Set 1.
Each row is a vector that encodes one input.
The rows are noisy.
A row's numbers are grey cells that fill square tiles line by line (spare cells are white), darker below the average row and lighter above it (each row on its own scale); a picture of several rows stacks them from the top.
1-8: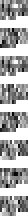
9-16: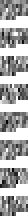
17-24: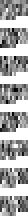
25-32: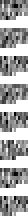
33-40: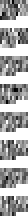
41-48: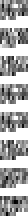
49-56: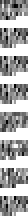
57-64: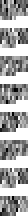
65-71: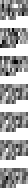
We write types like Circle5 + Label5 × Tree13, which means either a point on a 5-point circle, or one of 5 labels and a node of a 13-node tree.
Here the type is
Bool × Bool × Bool.
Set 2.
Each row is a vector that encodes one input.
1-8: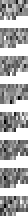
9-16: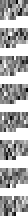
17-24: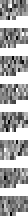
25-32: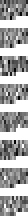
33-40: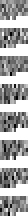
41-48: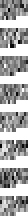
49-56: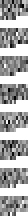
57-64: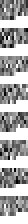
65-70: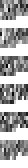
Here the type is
Label11.
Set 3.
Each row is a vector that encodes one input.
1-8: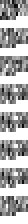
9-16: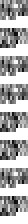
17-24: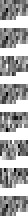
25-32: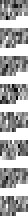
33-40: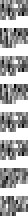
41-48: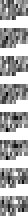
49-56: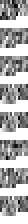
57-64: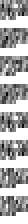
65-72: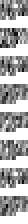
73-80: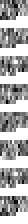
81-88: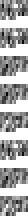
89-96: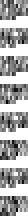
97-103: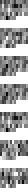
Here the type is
Bool × Bool × Bool.
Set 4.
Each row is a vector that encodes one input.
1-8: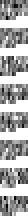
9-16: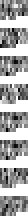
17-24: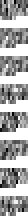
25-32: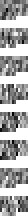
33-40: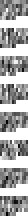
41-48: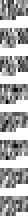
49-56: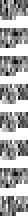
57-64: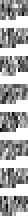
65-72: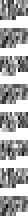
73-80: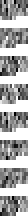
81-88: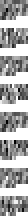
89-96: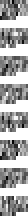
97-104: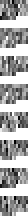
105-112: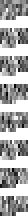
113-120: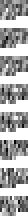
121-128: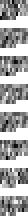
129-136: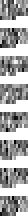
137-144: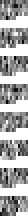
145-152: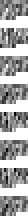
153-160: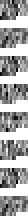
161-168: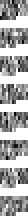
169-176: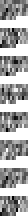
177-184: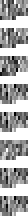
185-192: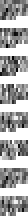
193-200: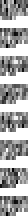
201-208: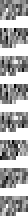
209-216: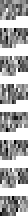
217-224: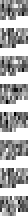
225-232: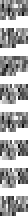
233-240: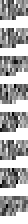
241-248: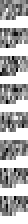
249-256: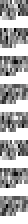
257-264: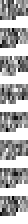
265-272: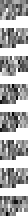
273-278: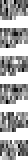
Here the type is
Bool × Bool × Bool.
